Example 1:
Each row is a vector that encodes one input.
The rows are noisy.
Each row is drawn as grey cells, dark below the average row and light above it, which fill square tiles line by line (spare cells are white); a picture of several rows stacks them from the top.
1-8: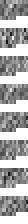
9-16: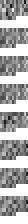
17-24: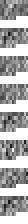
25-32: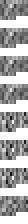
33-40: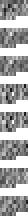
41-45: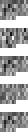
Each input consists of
a point on a 5-point line.
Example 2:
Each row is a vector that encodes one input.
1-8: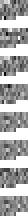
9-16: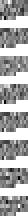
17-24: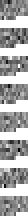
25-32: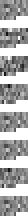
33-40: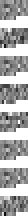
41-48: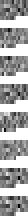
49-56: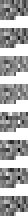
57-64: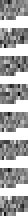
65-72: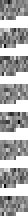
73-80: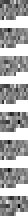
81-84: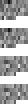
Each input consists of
three true/false values.
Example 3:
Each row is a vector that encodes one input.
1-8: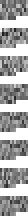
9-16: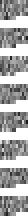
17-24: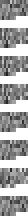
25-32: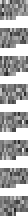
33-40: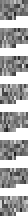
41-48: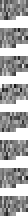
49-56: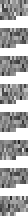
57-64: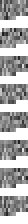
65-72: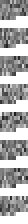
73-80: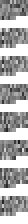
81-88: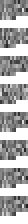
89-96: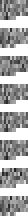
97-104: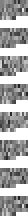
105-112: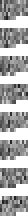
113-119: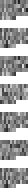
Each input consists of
a point on a 9-point circle.
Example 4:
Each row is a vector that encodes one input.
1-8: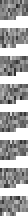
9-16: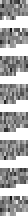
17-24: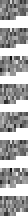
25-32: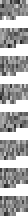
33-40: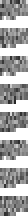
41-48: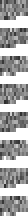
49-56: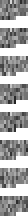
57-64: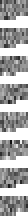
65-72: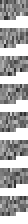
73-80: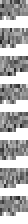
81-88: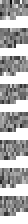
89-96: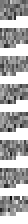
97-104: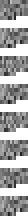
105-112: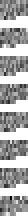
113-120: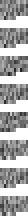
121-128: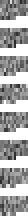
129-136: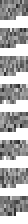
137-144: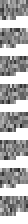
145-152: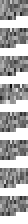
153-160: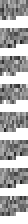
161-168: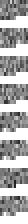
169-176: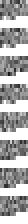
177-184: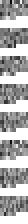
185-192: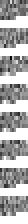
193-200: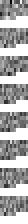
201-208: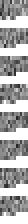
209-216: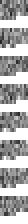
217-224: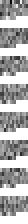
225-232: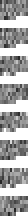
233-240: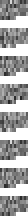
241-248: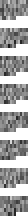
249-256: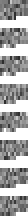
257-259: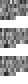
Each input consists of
a point on an 11-point line.
